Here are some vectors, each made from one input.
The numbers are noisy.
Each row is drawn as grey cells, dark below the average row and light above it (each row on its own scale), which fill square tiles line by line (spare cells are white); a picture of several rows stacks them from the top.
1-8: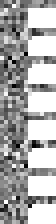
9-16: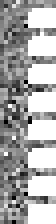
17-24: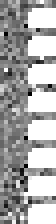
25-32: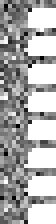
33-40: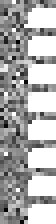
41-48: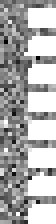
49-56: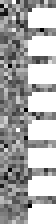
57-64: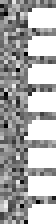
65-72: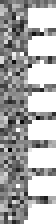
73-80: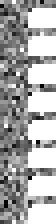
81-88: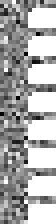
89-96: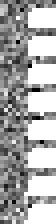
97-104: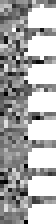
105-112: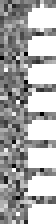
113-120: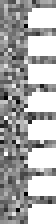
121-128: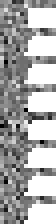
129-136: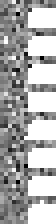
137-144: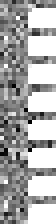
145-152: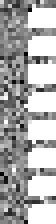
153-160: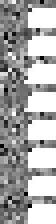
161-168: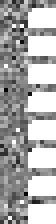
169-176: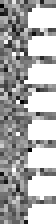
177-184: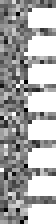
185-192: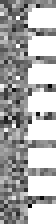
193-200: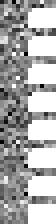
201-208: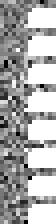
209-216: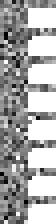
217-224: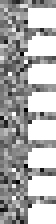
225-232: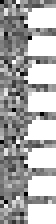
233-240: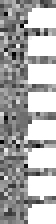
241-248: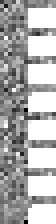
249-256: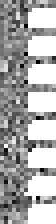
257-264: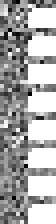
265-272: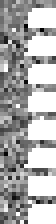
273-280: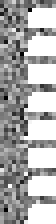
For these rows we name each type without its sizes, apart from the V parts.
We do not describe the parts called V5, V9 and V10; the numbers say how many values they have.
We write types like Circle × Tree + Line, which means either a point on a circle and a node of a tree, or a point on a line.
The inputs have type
(Bool × Bool × Bool × Bool × V10 + Line × V9) × V5 + Label × Label.
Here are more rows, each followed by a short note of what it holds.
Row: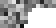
a point on a line, a value of V5 and a value of V9
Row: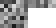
four true/false values, a value of V5 and a value of V10
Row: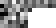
a point on a line, a value of V5 and a value of V9
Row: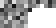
two labels
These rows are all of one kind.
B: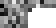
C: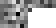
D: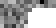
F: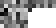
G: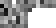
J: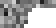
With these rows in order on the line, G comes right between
B and J.
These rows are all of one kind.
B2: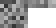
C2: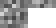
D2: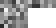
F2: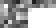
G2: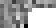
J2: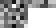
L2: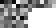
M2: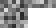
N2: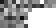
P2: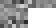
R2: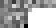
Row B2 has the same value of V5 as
D2, F2 and P2.
